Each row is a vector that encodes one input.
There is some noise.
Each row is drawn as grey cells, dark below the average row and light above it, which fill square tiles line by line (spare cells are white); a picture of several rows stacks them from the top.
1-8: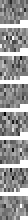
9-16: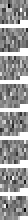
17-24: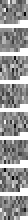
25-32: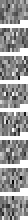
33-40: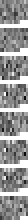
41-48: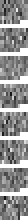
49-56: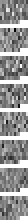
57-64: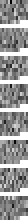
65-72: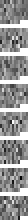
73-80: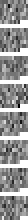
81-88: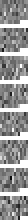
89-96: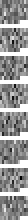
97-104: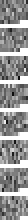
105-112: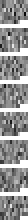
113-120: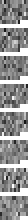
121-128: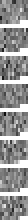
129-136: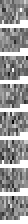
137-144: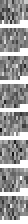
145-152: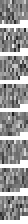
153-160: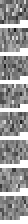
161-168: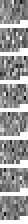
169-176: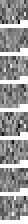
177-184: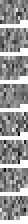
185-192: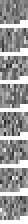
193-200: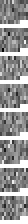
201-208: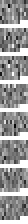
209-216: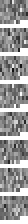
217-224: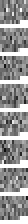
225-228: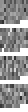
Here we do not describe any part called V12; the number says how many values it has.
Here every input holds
a node of an 11-node tree, together with either a point on a 7-point line, or a value of V12.
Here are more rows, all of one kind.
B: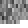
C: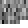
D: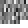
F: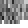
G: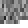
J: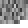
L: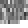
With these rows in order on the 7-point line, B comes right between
C and F.
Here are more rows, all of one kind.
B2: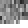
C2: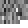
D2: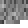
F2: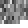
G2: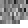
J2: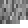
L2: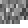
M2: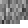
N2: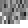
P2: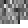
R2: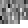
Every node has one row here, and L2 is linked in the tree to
M2.
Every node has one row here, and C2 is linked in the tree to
D2 and G2.
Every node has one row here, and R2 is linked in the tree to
D2 and P2.
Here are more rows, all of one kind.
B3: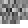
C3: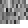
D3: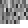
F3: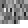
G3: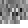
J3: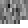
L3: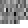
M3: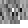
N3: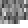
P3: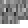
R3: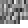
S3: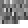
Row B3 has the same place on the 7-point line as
P3 and S3.
